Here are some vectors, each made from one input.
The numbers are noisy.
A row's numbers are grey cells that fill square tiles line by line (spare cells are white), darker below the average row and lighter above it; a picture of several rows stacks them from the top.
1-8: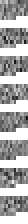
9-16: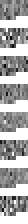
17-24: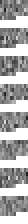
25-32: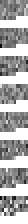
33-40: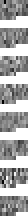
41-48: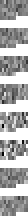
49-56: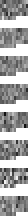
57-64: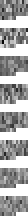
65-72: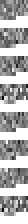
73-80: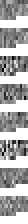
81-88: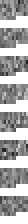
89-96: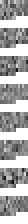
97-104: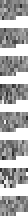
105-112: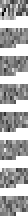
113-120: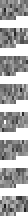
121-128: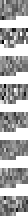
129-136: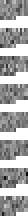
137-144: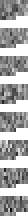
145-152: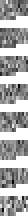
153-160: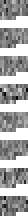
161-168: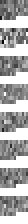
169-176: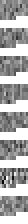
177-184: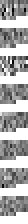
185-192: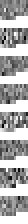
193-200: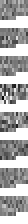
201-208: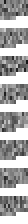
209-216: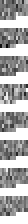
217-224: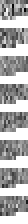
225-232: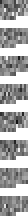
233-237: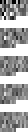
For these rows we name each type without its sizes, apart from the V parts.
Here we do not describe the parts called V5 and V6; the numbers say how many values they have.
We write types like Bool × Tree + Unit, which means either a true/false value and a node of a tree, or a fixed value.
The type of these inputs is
((Bool × Bool × Bool × Bool + V5) × V6 + Line) × Tree.
